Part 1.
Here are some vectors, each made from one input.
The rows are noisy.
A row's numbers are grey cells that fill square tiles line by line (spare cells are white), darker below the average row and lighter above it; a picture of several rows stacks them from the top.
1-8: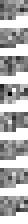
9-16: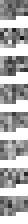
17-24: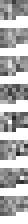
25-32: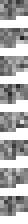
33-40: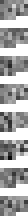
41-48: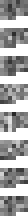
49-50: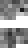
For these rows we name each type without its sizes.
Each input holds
three true/false values.
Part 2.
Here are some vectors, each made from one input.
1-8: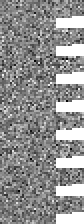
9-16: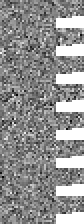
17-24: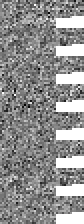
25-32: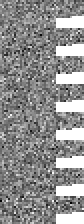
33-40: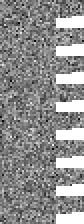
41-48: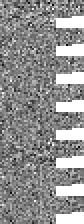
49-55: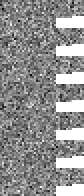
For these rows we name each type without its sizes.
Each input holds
four true/false values.
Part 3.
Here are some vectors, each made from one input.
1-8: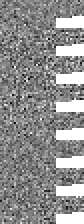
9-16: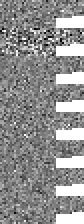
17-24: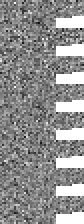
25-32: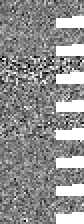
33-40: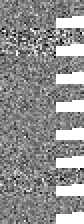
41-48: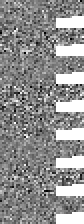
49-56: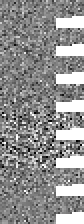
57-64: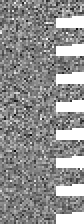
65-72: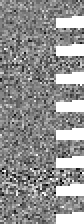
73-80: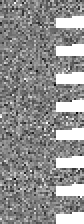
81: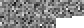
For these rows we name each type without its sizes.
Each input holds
either a fixed value, or four true/false values.
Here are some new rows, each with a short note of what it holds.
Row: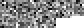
a fixed value
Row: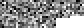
a fixed value
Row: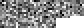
a fixed value
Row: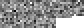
four true/false values
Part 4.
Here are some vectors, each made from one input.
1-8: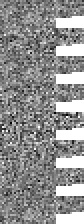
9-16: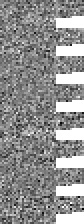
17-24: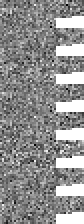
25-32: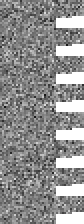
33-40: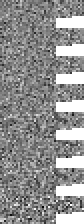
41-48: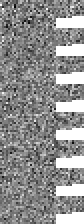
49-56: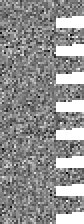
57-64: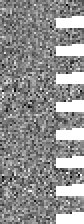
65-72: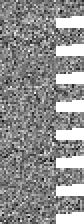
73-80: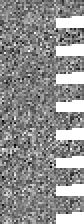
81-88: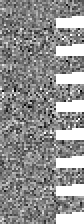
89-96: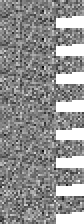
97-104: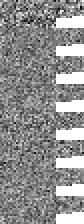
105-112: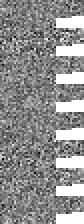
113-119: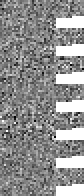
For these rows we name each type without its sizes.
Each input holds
three true/false values.
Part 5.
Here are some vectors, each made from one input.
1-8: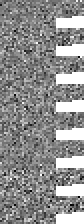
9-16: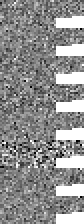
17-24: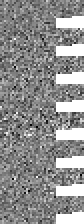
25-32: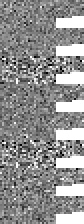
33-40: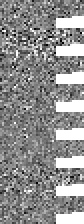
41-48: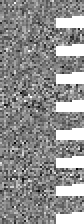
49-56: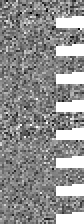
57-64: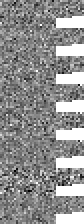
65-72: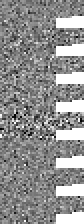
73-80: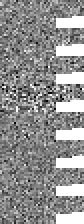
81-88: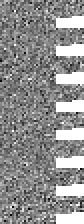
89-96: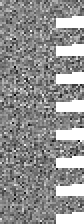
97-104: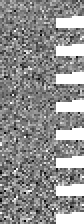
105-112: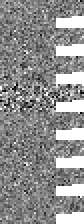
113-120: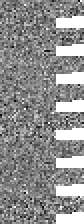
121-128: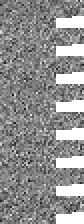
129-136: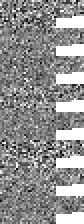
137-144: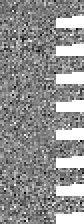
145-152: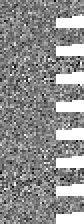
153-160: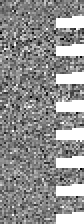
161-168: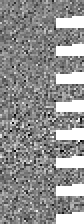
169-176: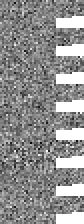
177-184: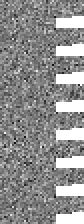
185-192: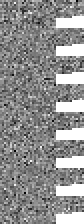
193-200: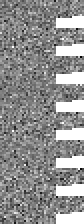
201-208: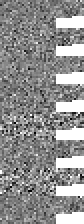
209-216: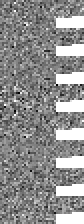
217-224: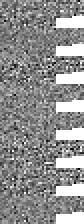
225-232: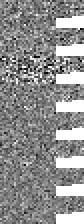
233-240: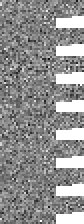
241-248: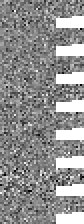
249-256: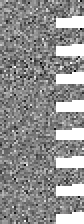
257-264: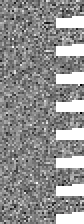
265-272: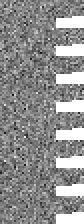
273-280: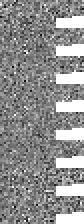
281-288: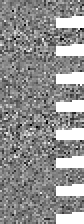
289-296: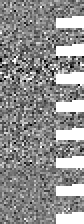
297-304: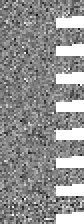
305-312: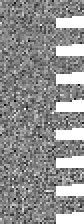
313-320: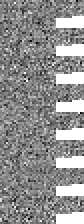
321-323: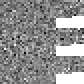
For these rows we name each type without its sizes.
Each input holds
either a fixed value, or four true/false values.
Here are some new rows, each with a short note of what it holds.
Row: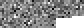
four true/false values
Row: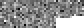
four true/false values
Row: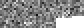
four true/false values
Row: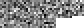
four true/false values
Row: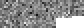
four true/false values
